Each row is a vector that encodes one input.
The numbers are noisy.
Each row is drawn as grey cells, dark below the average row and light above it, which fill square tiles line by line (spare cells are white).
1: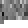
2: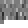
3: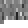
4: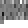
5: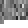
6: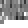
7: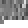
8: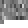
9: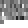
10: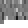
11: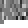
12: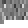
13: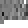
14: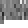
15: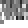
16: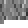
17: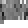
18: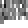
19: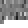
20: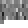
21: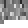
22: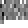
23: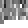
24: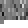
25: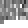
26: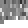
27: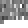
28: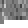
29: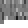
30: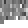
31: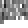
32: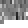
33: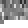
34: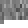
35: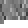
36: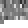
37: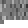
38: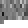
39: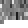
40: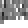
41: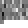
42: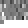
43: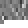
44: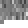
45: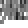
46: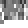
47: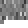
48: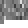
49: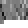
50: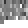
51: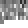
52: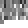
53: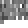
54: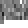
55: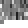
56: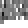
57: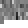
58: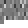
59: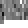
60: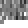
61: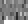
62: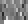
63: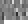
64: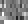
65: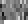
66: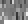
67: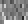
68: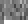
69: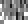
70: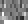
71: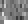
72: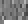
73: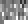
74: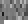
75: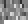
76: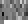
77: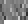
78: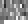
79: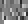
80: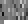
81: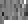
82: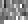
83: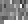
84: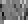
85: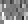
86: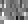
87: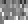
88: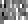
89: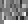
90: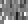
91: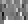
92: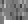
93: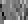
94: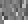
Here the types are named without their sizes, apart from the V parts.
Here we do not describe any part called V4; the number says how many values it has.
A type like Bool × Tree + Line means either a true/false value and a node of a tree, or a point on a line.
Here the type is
(Bool × V4 + Label) × V4.
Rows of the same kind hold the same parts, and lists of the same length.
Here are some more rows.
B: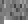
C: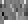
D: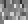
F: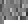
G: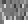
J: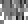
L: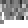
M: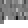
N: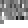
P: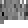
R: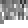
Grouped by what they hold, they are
B, F, M, N
C, D, G, J, L, P, R

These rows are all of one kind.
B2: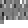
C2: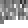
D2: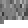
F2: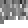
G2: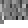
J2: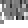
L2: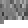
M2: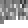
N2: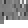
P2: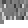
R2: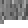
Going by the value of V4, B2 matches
J2, N2 and P2.
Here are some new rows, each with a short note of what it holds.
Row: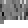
a true/false value and two values of V4
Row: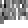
a label and a value of V4
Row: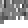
a label and a value of V4
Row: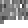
a true/false value and two values of V4
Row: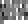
a true/false value and two values of V4
